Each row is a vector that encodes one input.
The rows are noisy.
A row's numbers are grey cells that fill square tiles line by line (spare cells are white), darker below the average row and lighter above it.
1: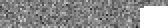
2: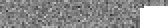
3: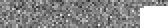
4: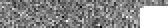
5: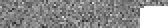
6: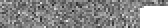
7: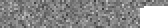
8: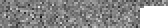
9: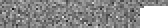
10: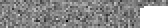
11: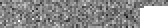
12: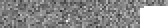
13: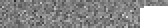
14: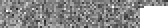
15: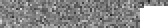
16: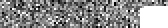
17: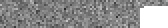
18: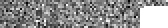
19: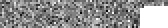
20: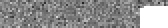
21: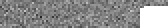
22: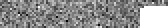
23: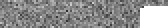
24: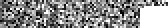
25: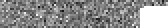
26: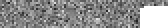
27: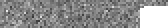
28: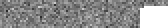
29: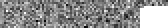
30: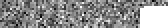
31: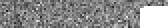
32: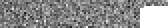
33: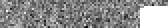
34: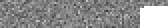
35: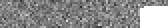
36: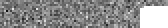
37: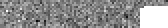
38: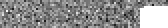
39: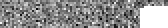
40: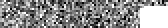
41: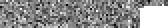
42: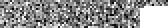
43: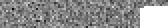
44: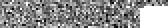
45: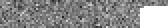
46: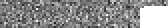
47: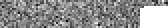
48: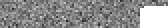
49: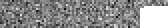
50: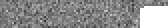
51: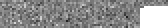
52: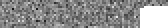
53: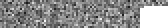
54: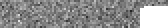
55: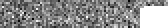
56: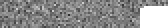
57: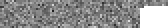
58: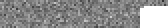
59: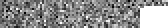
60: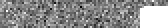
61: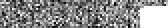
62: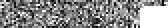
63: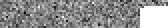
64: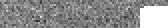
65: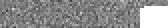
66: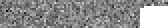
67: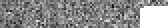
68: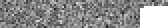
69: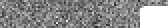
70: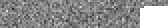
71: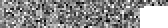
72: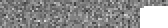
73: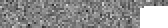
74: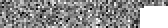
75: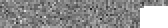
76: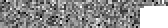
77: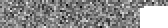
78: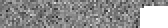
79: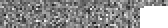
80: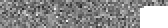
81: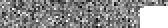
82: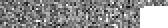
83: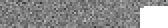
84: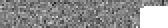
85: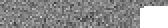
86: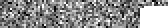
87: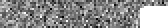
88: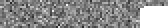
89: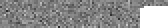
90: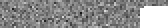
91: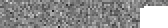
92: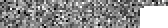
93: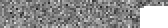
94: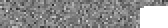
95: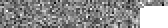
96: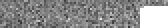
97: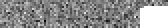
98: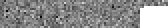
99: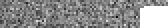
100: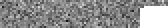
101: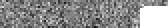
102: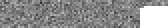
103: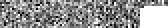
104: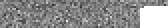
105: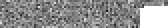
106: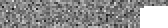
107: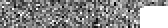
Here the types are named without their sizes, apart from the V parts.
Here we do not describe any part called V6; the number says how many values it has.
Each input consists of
a point on a line, together with either a point on a line, or a value of V6.
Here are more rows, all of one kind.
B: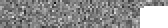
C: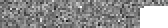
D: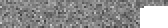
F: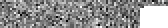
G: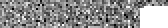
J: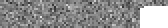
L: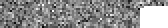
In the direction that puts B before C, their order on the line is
L, B, G, C, F, D, J.
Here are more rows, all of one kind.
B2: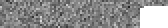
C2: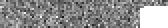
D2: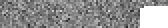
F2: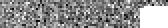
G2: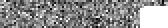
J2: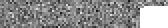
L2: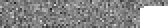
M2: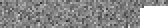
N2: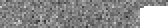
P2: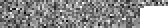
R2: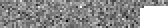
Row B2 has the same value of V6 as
C2, F2, N2 and P2.
